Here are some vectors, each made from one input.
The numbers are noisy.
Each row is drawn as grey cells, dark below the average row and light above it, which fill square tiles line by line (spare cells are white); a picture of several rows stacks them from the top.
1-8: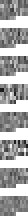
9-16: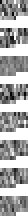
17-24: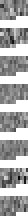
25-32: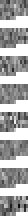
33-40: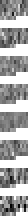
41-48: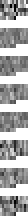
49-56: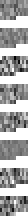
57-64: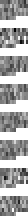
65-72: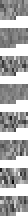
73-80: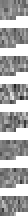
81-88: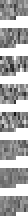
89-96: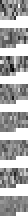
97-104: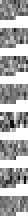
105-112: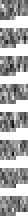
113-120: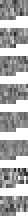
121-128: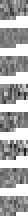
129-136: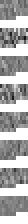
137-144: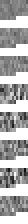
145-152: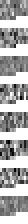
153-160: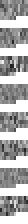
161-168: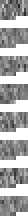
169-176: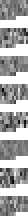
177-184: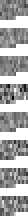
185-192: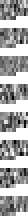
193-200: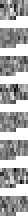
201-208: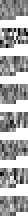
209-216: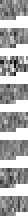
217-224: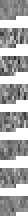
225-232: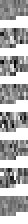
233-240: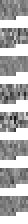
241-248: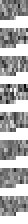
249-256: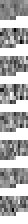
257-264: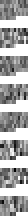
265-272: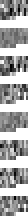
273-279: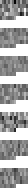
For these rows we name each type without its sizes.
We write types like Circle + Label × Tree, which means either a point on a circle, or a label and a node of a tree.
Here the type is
List(Line).
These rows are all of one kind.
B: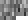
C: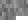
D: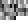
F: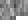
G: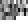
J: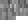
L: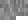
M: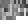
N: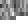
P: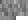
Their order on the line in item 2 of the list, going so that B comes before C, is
J, B, M, G, C, N, P, F, D, L.
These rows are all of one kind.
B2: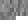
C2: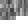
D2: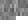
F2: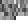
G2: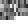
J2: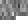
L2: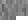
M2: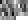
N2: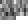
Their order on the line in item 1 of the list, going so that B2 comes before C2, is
D2, B2, M2, F2, N2, J2, C2, L2, G2.
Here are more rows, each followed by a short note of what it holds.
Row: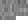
a list of two items
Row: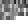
a list of one item
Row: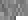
a list of two items
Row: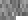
a list of two items
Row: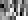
a list of one item
